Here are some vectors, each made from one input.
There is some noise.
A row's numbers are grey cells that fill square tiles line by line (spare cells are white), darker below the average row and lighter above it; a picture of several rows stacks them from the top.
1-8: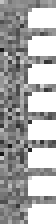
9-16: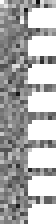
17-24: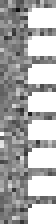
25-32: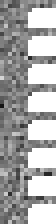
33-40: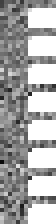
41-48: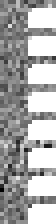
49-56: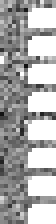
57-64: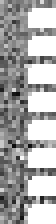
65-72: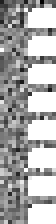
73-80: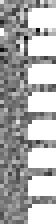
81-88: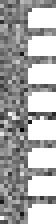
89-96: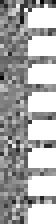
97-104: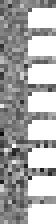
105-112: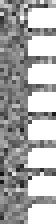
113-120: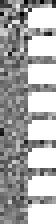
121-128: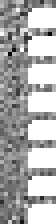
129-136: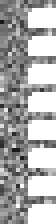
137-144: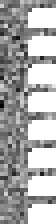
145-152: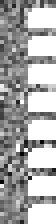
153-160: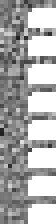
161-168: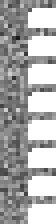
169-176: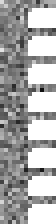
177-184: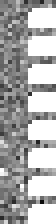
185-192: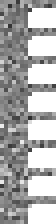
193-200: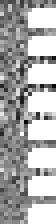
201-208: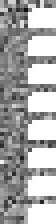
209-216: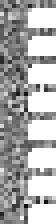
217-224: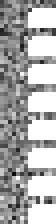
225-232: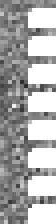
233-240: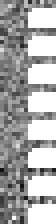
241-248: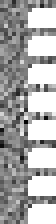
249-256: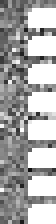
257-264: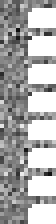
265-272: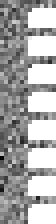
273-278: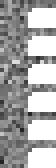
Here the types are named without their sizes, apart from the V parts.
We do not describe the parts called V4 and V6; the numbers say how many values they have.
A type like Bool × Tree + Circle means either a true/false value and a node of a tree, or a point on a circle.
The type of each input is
Bool × V4 + Line + V6.
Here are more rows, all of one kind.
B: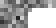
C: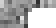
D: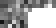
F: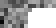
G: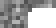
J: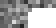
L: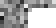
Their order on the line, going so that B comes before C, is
G, B, C, D, J, L, F.
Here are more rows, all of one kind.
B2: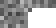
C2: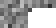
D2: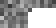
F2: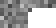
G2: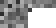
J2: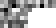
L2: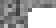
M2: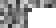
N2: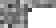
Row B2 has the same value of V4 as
D2, F2 and M2.
